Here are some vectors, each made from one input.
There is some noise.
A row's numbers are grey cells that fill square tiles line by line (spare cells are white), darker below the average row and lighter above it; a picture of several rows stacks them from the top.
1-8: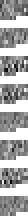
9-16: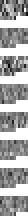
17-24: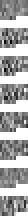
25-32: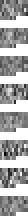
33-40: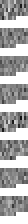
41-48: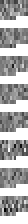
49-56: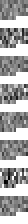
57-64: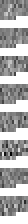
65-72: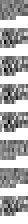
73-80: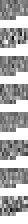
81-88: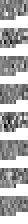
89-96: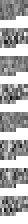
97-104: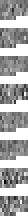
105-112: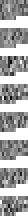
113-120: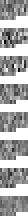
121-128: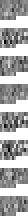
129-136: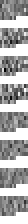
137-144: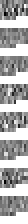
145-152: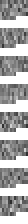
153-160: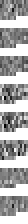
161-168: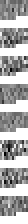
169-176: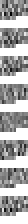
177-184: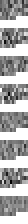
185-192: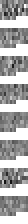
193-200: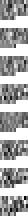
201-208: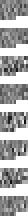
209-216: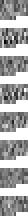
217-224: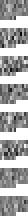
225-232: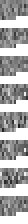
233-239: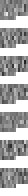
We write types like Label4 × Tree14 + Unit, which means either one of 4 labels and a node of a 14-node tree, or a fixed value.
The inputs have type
Line10 + Line15 × (Tree16 + Unit).
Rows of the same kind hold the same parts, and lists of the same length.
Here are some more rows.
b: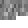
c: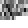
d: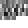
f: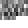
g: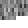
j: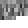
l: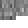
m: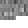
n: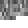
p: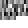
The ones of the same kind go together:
b, l, m, n
c, d, f, p
g, j

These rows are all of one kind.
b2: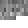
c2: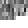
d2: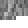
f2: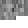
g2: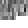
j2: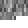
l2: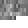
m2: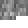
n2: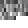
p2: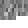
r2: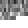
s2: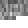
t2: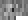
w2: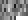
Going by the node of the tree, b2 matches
n2, s2 and t2.
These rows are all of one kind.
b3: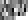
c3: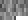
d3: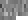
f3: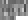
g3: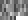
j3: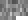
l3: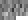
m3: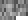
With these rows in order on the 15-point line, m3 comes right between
f3 and j3.
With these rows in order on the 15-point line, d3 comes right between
g3 and j3.
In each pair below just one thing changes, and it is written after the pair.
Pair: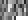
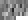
the node of the tree
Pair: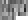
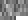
the node of the tree
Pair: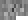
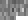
the node of the tree
